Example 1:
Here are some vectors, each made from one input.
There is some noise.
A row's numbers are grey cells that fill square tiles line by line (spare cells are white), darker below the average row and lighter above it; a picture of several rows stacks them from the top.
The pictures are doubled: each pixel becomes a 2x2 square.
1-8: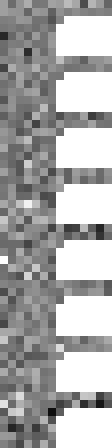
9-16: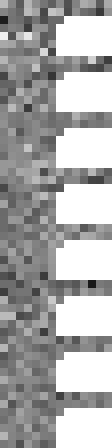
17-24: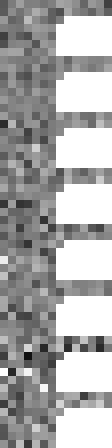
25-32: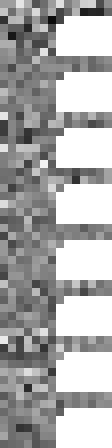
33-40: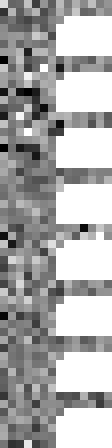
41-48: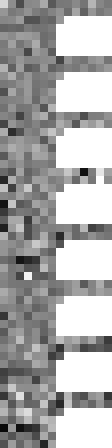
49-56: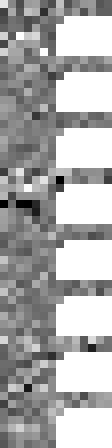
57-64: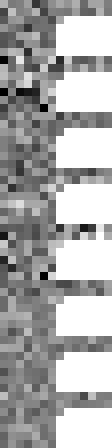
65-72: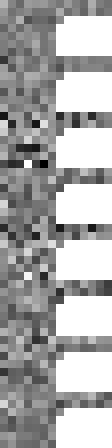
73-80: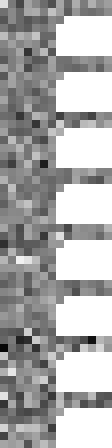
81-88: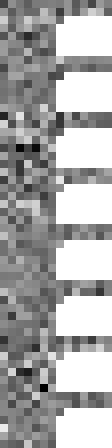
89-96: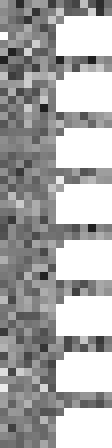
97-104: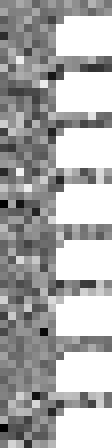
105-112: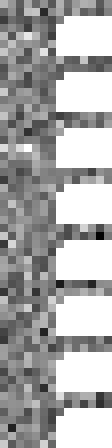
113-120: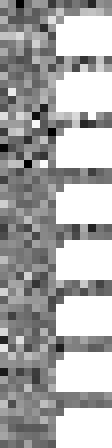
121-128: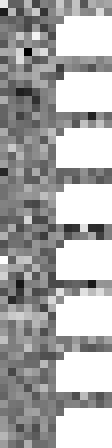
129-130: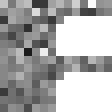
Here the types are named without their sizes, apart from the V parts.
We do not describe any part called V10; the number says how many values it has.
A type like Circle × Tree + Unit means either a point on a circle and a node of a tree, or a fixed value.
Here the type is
(Circle + Tree) × V10.
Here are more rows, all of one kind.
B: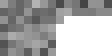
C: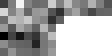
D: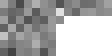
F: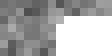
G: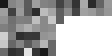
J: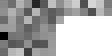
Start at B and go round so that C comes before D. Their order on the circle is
B, C, J, F, G, D.
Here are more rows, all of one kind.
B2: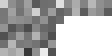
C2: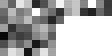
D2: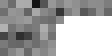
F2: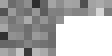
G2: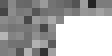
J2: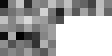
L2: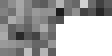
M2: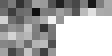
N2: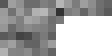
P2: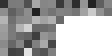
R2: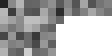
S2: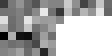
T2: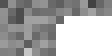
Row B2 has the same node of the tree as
F2, M2, P2 and R2.
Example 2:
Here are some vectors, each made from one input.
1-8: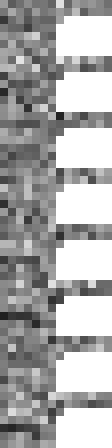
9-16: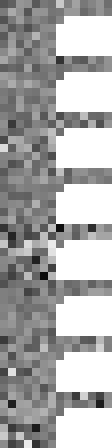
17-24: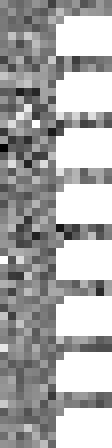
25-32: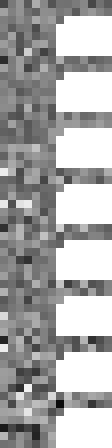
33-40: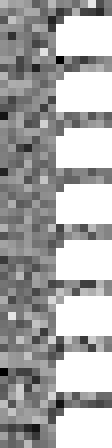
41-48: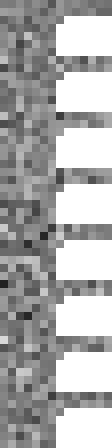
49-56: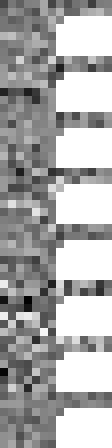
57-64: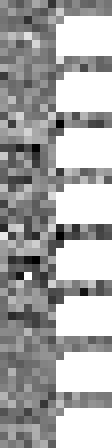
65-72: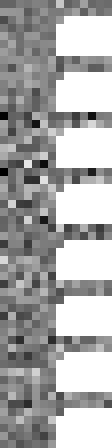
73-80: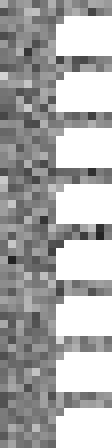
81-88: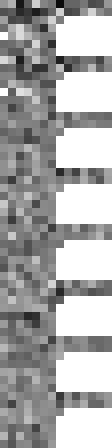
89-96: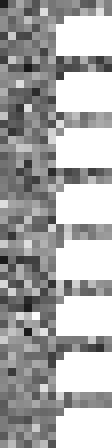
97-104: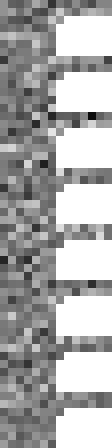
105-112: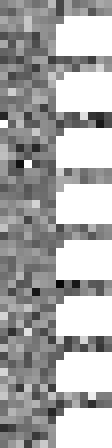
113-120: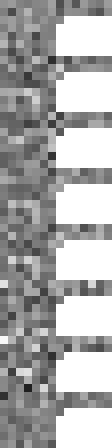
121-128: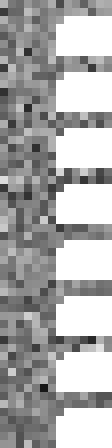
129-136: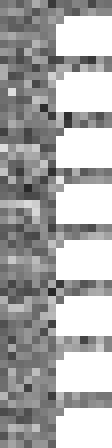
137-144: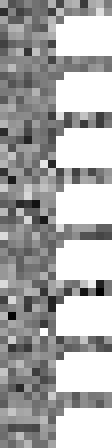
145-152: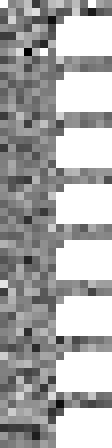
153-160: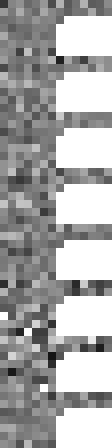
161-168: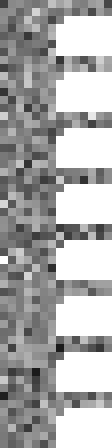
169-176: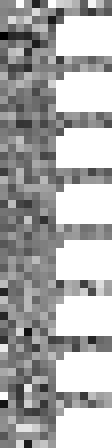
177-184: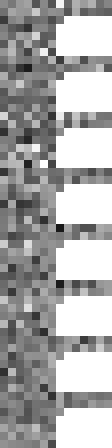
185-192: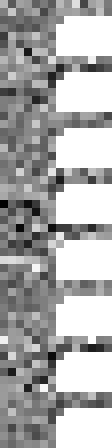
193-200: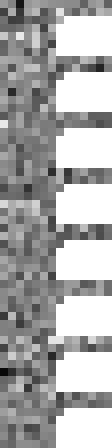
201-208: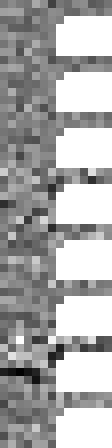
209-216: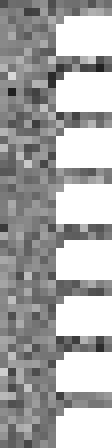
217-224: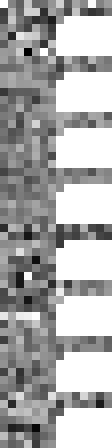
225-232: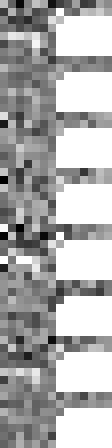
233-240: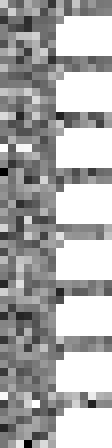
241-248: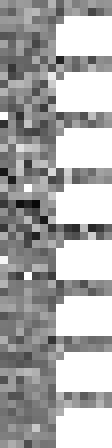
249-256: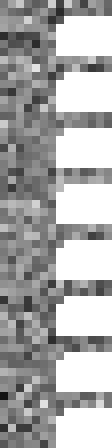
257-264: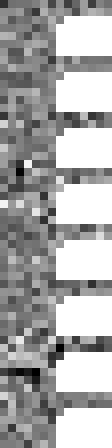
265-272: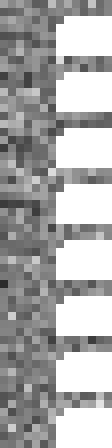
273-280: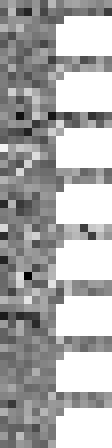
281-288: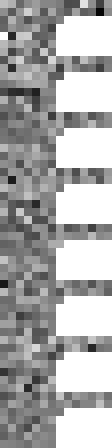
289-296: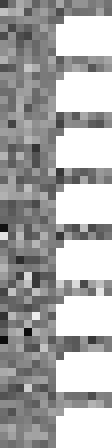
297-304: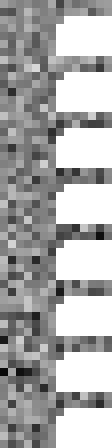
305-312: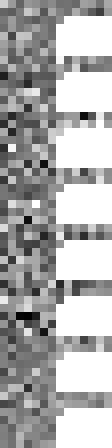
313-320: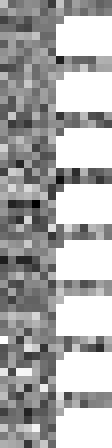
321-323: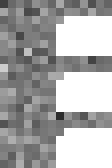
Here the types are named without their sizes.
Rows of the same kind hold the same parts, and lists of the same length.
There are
4 kinds of row.
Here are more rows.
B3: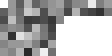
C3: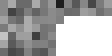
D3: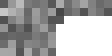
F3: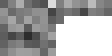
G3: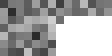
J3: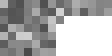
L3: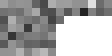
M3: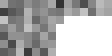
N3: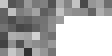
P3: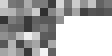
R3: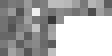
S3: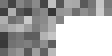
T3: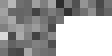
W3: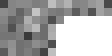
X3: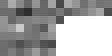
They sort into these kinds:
B3, F3, L3, S3, T3, X3
C3, G3, J3, M3
D3, N3, P3
R3, W3

